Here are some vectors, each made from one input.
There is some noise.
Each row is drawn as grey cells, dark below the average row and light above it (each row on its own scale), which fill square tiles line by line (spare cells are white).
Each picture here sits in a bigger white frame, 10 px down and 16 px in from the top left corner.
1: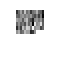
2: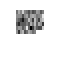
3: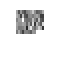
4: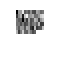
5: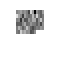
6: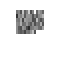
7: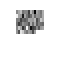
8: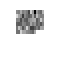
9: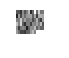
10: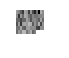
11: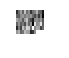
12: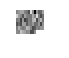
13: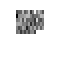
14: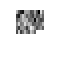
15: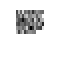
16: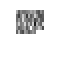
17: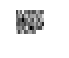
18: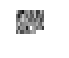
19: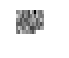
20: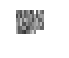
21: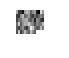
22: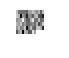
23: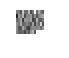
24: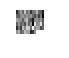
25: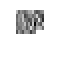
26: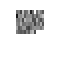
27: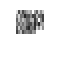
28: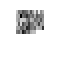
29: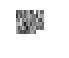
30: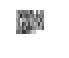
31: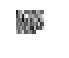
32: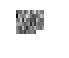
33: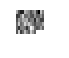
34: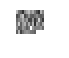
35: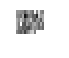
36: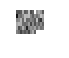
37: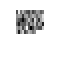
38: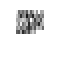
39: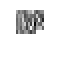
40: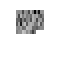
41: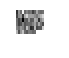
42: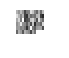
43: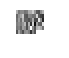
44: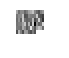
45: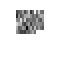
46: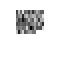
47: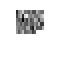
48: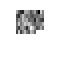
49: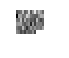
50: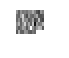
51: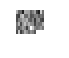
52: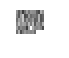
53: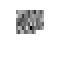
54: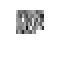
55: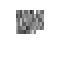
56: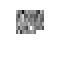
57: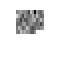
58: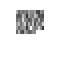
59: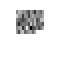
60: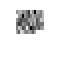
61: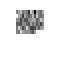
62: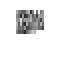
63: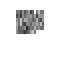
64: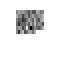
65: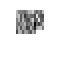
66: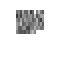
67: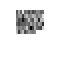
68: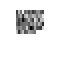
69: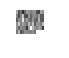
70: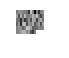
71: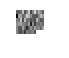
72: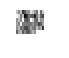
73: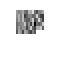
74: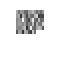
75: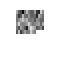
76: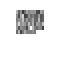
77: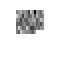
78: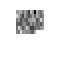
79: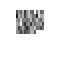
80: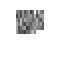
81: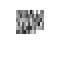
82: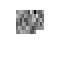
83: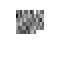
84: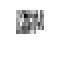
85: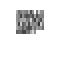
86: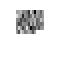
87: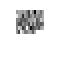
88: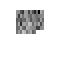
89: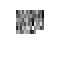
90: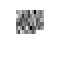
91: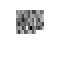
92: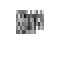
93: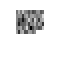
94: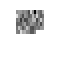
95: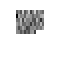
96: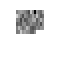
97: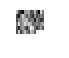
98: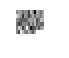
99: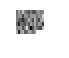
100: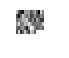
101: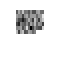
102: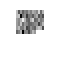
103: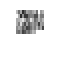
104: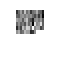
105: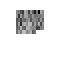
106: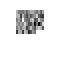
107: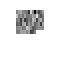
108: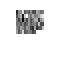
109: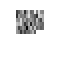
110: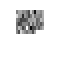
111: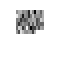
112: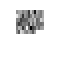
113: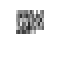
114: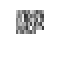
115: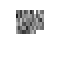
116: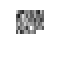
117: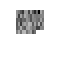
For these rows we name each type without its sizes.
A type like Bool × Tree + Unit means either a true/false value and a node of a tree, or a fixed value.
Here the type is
List(Line).
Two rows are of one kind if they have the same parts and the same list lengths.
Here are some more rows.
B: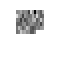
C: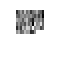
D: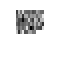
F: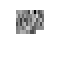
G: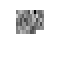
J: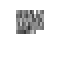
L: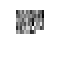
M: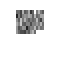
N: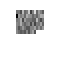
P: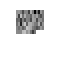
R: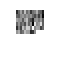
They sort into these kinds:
B, D, F, G, P
C, L, R
J, M, N

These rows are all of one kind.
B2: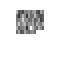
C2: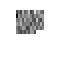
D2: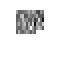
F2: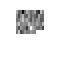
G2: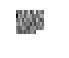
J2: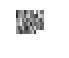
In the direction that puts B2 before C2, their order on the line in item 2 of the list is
J2, F2, B2, C2, G2, D2.
